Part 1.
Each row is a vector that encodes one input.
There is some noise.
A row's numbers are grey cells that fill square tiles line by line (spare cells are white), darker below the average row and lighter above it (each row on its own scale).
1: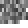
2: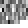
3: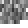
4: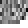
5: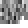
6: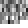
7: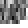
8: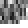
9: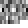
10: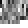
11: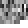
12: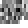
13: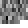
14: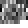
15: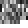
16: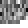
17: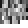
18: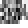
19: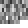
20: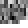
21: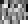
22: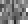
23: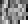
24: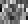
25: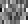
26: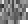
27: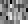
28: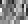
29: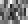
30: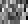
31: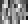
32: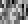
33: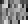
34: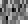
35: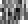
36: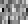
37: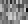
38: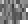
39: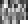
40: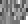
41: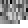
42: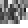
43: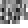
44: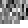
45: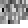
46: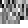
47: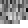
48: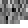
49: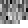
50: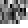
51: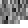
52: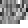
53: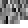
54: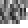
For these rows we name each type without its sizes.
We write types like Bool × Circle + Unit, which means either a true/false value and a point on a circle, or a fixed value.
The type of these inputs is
Bool × Label.
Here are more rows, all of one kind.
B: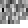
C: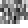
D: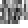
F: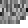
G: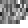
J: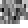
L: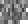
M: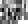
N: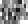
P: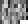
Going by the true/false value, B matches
F, G and P.
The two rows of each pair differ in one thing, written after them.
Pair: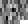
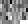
the true/false value
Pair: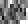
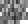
the label
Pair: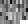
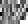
the label
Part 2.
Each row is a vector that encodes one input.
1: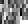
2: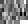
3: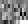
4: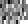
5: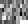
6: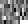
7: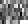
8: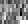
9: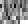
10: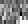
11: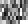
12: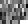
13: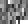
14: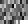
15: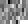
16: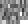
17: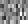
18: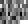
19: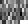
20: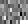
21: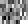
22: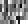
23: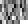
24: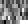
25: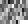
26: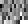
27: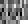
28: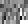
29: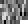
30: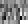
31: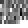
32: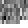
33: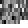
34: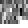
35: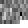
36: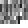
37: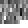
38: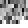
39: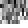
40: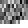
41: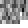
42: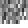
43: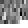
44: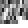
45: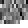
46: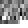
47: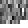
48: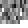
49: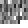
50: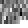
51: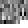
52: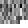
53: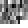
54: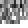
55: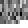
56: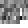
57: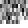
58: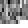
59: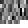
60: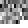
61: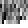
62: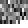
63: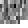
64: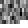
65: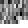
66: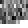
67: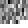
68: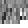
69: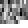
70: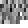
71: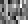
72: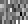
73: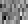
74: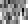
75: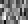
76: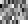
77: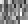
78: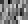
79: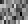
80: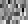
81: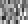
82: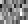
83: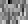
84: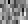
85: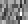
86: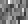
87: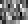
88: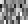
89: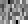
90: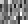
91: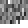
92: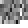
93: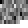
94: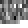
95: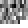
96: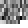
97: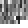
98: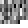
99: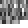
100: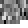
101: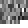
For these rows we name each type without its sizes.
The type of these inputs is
Bool × Circle.
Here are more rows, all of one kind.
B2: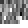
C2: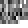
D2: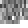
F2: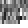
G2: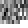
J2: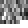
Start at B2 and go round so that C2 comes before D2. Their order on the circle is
B2, G2, F2, C2, J2, D2.
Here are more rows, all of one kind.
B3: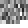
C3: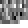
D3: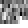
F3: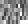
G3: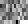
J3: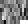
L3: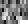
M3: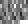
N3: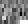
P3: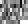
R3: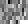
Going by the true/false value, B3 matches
F3, G3, P3 and R3.
